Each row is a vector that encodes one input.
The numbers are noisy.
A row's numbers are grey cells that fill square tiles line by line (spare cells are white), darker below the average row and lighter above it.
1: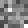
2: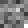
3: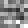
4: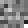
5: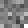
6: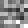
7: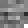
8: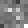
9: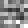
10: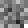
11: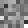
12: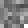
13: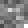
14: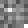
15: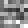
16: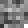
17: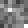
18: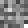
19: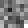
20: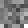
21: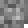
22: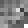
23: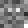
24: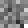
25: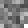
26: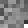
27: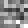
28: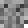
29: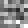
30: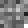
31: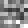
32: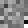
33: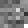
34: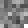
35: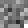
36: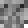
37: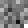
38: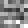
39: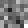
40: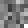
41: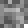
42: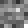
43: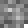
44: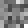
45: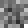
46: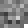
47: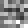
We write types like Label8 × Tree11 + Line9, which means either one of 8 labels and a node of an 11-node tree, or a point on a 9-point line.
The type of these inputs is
List2(Line5).
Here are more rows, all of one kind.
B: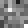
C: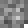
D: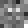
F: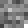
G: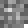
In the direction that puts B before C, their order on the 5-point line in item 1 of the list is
B, G, C, F, D.
